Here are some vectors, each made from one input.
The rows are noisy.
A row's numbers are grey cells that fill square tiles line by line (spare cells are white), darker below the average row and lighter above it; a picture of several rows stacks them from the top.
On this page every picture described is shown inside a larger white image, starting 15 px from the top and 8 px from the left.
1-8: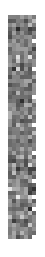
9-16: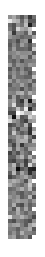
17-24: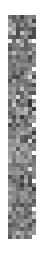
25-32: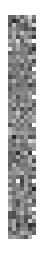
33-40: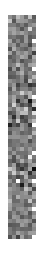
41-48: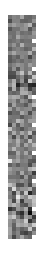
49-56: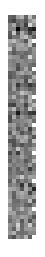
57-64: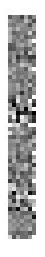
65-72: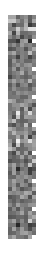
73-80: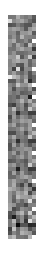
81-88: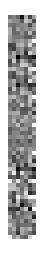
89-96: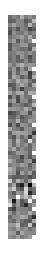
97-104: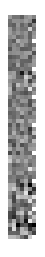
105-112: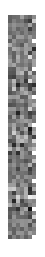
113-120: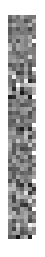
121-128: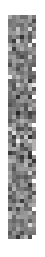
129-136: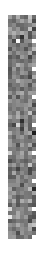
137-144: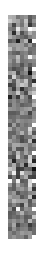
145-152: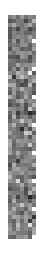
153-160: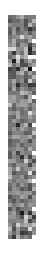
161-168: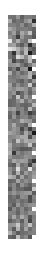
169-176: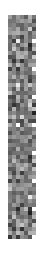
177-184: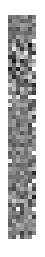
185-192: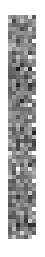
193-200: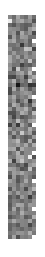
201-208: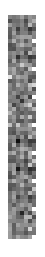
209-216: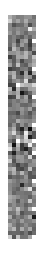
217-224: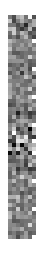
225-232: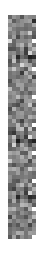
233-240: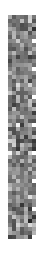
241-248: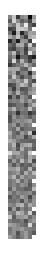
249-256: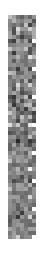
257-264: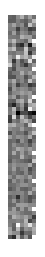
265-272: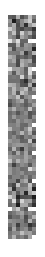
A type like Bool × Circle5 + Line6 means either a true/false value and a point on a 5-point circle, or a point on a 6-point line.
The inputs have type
Bool × (Circle6 + Unit) × Label6.
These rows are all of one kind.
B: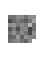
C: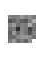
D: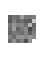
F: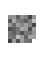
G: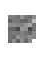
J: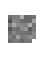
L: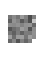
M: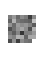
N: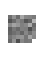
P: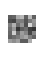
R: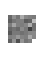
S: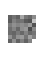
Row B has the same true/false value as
C, F and G.
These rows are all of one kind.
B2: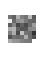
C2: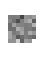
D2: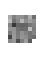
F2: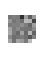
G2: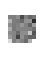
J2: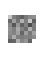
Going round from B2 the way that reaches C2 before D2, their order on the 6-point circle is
B2, G2, F2, C2, J2, D2.
